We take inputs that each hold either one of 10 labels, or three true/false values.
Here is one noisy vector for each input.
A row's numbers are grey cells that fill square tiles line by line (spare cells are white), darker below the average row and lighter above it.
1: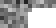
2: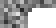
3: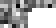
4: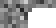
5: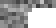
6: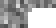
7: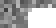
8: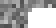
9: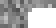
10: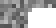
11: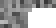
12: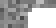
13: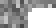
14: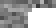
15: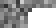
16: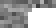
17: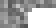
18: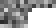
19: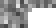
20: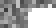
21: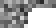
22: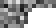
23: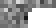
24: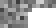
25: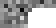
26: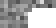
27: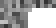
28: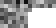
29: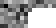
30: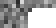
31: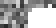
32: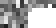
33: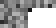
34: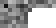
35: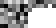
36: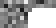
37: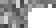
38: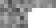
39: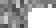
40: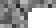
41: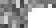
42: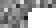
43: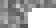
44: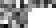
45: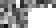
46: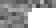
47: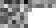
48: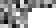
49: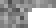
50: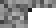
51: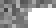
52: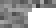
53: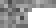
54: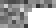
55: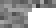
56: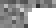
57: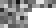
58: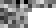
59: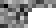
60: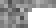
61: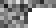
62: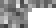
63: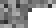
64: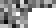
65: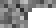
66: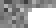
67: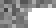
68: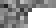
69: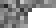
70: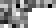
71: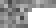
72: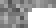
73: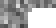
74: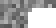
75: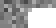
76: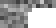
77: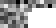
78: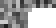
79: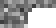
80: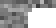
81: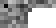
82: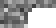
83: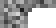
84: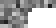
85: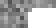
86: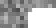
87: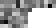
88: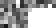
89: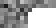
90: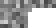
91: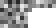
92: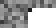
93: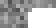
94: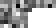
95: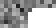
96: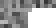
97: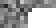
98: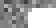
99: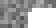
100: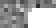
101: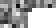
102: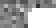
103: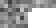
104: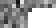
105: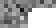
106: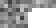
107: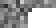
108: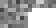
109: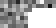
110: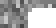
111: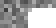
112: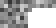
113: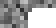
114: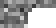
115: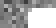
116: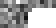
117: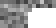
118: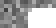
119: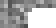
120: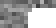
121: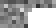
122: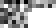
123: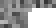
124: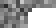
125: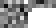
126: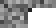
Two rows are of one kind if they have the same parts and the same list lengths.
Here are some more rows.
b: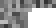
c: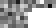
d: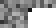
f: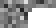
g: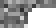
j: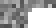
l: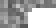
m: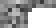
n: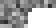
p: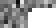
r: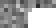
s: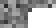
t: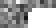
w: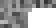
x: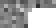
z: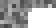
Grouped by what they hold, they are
b, c, j, l, r, w, x, z
d, f, g, m, n, p, s, t

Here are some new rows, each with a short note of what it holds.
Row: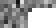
one of 10 labels
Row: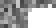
three true/false values
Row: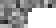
one of 10 labels
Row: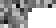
one of 10 labels
